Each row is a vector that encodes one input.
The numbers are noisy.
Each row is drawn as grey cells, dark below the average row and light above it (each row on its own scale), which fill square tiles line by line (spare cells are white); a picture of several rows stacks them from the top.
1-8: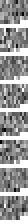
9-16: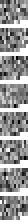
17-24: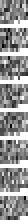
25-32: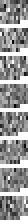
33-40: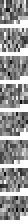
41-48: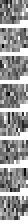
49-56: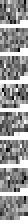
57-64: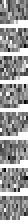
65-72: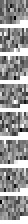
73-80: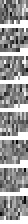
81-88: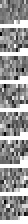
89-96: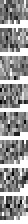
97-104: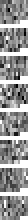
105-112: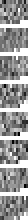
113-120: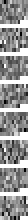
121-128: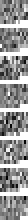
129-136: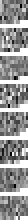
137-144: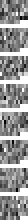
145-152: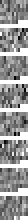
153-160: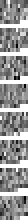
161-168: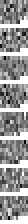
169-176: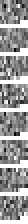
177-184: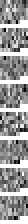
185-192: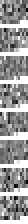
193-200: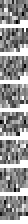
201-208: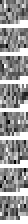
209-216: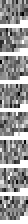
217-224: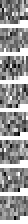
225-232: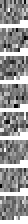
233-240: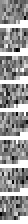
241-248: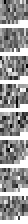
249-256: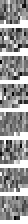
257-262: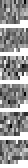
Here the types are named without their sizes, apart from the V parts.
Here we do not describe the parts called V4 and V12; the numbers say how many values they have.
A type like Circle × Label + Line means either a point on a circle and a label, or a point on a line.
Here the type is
(Bool × Bool × Bool + V4) × (Circle + Unit) × V12.
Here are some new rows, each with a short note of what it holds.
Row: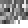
a value of V4 and a value of V12
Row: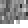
a value of V4 and a value of V12
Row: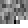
a point on a circle, a value of V4 and a value of V12
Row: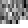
a point on a circle, three true/false values and a value of V12
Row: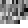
a point on a circle, three true/false values and a value of V12
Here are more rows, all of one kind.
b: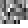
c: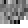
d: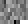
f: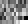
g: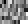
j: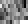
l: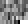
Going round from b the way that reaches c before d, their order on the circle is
b, l, j, c, f, g, d.
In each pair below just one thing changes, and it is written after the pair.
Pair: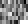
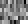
one of the three true/false values
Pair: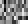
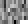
the place on the circle
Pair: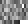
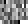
one of the three true/false values
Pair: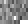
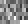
one of the three true/false values
